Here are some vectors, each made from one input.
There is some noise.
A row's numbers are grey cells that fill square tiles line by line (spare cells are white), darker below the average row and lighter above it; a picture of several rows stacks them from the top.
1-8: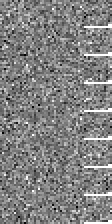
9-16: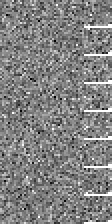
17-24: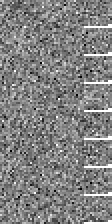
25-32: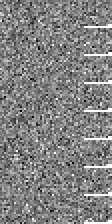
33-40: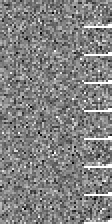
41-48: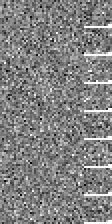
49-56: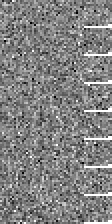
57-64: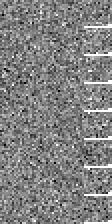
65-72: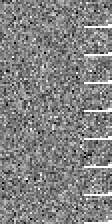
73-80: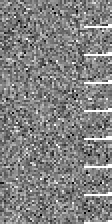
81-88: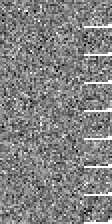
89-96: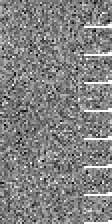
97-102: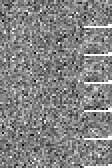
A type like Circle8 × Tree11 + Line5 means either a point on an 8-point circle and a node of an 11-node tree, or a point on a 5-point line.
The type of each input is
Label8 × (Label8 + Tree9).
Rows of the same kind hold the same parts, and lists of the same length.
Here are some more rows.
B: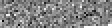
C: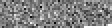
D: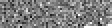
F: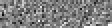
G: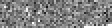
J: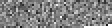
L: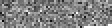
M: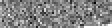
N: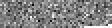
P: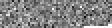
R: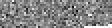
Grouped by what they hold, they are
B, C, D, F, G, L, M, P
J, N, R

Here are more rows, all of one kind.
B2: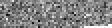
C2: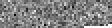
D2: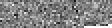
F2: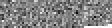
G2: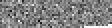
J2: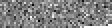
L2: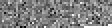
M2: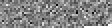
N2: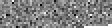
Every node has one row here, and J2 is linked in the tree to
F2.
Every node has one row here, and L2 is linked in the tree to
C2.
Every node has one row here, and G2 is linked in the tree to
B2, C2, F2 and M2.
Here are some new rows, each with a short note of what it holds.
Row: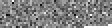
one of 8 labels and a node of a 9-node tree
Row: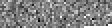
one of 8 labels and a node of a 9-node tree
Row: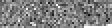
two labels (each one of 8)
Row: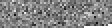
one of 8 labels and a node of a 9-node tree
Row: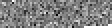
one of 8 labels and a node of a 9-node tree
